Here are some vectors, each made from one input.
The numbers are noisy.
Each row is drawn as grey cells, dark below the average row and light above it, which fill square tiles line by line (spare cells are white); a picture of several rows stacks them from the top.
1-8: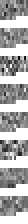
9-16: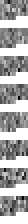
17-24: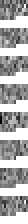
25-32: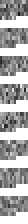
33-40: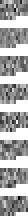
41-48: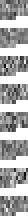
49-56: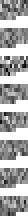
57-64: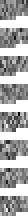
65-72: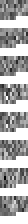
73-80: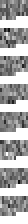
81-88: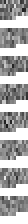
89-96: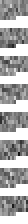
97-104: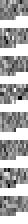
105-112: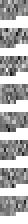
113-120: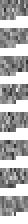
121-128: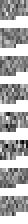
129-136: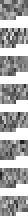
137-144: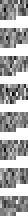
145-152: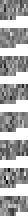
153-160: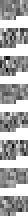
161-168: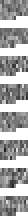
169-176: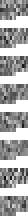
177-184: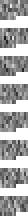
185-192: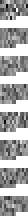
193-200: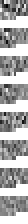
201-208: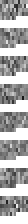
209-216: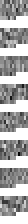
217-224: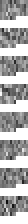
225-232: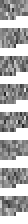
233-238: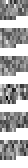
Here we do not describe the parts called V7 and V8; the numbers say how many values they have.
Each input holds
either one of 9 labels and a point on a 5-point line, or a true/false value and a value of V7, or a value of V8.
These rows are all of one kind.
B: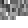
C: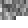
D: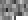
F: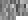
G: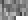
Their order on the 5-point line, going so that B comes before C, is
F, B, G, C, D.
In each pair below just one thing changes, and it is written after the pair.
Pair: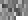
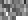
the label
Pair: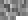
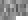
the label
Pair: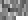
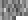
the place on the 5-point line
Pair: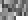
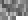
the label
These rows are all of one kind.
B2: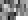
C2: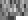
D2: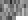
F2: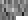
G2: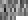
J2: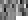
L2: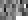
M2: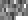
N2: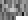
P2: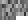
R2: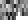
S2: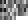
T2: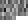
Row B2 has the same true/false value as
C2, D2, P2 and R2.
